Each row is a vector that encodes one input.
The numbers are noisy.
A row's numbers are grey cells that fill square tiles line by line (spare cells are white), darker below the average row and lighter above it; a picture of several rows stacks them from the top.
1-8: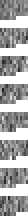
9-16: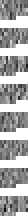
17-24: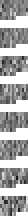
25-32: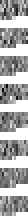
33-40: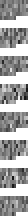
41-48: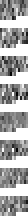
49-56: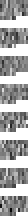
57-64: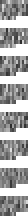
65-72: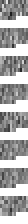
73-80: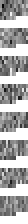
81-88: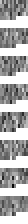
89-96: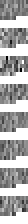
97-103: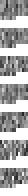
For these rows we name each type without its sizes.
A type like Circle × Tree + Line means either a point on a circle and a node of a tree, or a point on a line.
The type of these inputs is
Circle + Tree.
